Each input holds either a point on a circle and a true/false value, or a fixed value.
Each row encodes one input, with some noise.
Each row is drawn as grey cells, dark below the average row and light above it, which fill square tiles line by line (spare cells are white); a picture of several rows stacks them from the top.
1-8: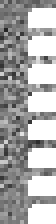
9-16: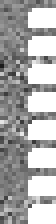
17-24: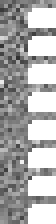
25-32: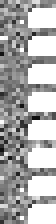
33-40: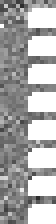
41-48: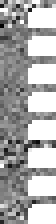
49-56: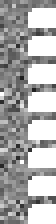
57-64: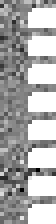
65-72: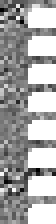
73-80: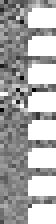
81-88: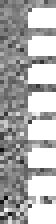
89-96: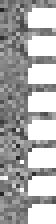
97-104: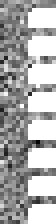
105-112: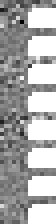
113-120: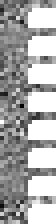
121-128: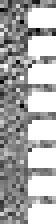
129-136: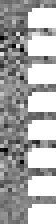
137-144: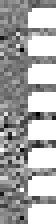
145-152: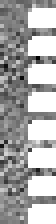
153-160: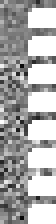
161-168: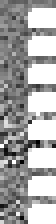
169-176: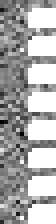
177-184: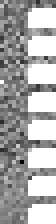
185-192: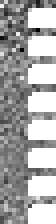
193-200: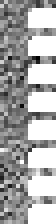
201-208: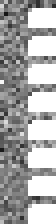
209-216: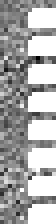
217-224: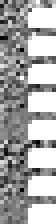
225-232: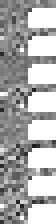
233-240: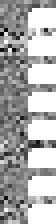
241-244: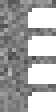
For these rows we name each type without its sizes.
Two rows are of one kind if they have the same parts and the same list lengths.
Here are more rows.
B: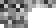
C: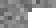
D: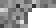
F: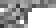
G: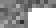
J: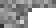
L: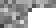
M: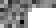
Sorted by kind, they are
B
C, D, F, G, J, L, M

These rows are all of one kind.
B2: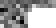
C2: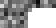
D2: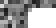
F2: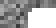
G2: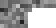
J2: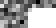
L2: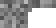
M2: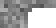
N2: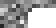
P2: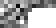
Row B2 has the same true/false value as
J2, M2 and P2.
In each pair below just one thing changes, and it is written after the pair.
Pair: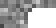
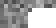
the true/false value
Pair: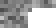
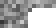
the true/false value
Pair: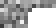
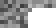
the true/false value
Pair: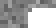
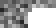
the true/false value
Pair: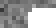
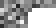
the true/false value
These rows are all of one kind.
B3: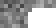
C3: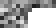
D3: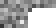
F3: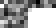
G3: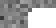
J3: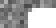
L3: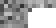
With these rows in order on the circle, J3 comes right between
B3 and F3.
